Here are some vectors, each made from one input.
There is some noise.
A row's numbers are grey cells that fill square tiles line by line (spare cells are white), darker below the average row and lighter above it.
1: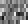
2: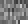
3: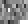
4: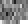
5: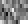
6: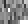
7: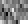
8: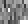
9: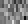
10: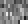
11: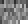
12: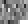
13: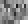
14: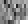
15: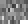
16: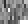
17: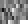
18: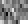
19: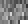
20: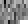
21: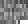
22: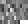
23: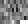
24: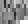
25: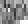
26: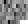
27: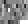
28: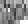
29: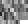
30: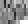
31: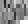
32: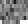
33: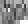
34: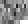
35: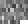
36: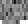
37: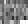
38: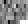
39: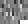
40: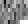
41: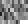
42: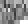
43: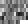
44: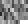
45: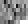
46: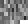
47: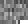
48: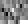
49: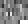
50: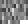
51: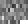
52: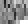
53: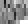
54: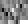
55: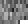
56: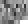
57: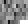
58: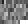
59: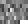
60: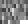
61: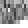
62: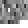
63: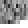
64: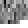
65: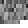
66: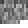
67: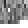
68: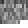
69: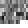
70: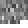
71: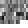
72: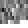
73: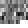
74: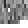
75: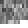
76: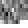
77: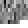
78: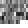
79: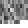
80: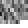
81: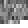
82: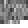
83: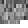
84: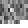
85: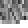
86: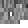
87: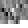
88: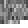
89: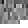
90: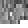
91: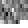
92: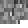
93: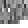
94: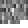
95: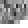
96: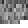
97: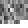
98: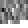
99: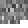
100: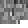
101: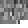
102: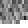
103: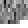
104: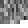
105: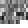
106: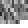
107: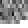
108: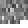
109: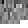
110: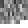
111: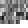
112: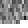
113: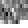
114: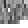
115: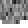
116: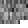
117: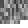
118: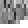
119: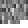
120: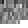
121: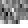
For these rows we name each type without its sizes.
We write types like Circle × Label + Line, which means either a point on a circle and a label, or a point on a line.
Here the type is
Bool × Bool × Bool + List(Circle).
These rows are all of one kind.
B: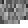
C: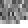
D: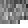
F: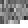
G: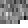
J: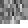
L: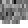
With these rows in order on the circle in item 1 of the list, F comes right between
B and L.
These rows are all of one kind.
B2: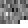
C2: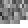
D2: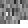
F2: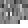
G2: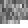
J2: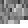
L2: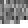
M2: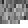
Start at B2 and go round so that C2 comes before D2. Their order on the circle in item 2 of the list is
B2, L2, C2, D2, G2, F2, J2, M2.
